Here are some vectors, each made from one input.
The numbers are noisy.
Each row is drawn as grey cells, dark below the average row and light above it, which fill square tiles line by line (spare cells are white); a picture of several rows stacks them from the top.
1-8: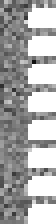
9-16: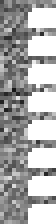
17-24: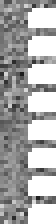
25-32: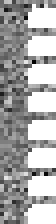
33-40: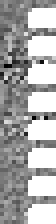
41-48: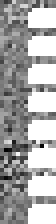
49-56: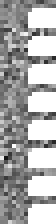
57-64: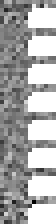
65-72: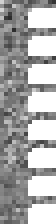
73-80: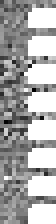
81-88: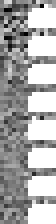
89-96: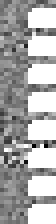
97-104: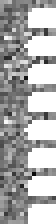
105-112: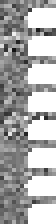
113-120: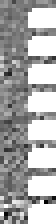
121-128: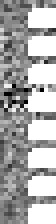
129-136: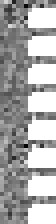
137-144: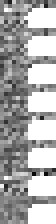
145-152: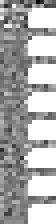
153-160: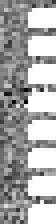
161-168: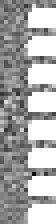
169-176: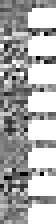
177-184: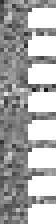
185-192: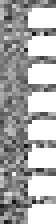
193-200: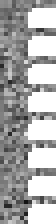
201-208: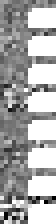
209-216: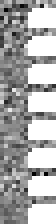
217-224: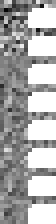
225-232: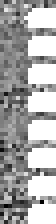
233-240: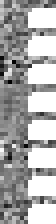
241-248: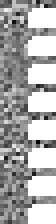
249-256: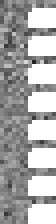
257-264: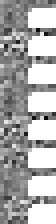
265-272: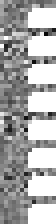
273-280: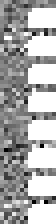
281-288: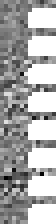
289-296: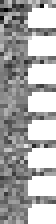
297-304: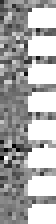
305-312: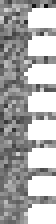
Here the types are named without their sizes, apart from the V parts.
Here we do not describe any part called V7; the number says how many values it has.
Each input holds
either a point on each of two lines, or a node of a tree, or a value of V7.
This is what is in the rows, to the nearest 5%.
About 45% of them hold a point on each of two lines. About 40% of them hold a node of a tree. The rest hold a value of V7.
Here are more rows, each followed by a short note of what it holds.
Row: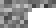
a point on each of two lines
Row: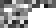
a node of a tree
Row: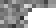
a value of V7
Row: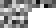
a node of a tree
